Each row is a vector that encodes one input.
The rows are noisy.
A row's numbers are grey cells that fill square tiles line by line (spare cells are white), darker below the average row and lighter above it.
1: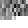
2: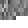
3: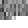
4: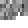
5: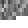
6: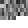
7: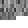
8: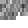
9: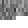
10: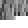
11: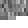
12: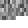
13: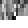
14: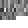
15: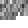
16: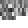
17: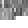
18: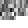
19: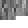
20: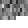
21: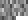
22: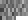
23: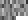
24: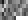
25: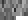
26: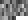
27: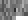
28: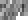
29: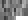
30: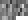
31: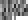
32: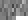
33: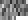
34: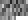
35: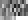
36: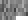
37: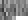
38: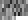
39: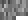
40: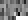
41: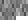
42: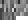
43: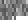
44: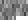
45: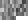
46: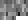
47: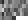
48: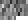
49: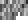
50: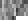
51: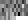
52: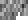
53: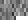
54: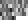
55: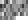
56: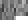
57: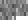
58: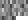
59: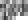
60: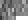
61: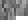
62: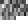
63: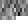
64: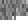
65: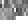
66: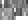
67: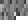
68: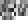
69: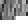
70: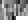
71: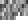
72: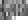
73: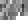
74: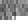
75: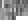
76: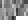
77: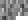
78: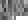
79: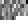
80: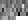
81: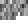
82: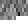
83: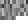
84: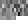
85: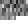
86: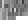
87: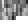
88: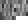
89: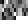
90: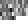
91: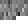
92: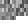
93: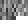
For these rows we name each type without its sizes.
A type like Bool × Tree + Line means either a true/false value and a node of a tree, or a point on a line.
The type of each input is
List(Line).
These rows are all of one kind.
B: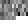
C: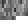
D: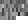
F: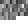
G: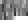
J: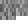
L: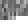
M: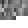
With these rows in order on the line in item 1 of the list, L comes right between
C and G.
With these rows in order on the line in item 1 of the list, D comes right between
B and F.
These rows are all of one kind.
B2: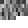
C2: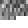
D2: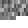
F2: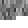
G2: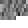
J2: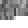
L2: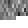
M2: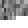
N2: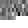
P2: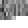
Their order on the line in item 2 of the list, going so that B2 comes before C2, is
P2, B2, N2, F2, J2, D2, M2, C2, L2, G2.
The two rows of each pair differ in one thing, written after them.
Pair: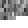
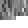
the place on the line in item 2 of the list
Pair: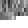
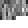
the place on the line in item 2 of the list
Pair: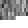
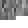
the place on the line in item 1 of the list
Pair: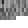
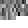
the place on the line in item 1 of the list
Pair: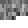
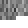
the place on the line in item 1 of the list
